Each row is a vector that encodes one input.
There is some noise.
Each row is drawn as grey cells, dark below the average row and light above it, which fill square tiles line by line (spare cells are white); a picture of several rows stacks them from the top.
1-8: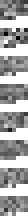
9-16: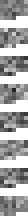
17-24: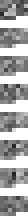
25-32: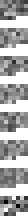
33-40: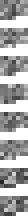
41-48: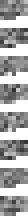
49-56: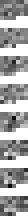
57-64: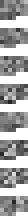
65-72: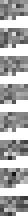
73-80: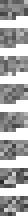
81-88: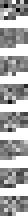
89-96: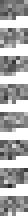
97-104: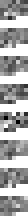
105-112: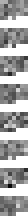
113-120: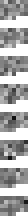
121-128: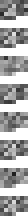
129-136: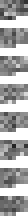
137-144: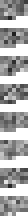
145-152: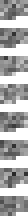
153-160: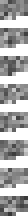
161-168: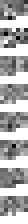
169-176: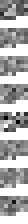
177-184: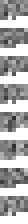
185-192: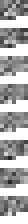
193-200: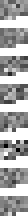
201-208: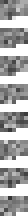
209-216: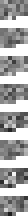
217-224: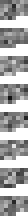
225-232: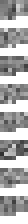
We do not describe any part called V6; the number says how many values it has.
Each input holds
a list of up to three items, each a true/false value and a value of V6.
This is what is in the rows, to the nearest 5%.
All of them are lists of up to three items, each a true/false value and a value of V6: about 5% are empty, 25% hold one, 30% two and 45% three.
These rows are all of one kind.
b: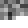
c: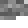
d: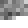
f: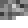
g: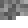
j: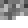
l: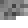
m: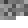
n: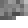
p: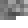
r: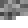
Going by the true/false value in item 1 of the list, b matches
j and m.
